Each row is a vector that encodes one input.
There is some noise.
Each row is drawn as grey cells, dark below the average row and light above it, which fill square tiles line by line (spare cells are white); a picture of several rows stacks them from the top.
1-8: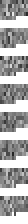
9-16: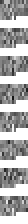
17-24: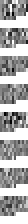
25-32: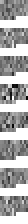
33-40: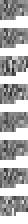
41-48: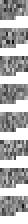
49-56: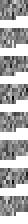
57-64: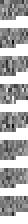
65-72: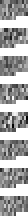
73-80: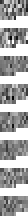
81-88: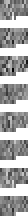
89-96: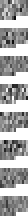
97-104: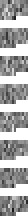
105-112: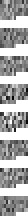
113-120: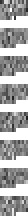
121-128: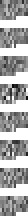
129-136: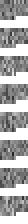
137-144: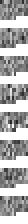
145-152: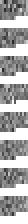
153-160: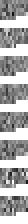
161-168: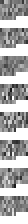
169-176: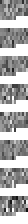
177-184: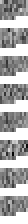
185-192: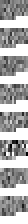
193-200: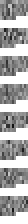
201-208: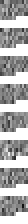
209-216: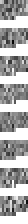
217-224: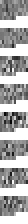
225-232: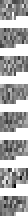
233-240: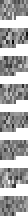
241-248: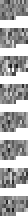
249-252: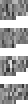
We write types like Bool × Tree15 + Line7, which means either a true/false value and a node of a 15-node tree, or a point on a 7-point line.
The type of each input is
Line10 + List2(Line6).
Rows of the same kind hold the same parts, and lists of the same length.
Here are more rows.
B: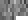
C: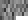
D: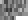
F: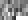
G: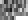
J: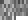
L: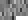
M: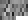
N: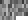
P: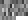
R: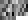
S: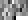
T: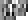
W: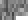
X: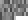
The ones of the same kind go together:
B, C, L, M, R, X
D, G, T, W
F, S
J, N, P

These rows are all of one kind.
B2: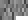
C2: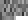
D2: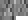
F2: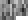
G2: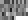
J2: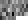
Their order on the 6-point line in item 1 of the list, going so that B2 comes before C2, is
F2, G2, D2, B2, J2, C2.
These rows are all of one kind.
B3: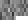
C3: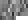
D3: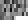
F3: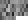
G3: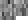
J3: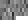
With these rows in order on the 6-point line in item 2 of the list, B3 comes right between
C3 and F3.
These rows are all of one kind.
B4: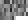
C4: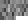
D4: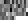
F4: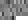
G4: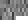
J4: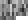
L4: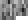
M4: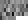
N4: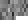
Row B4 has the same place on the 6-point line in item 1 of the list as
G4 and N4.
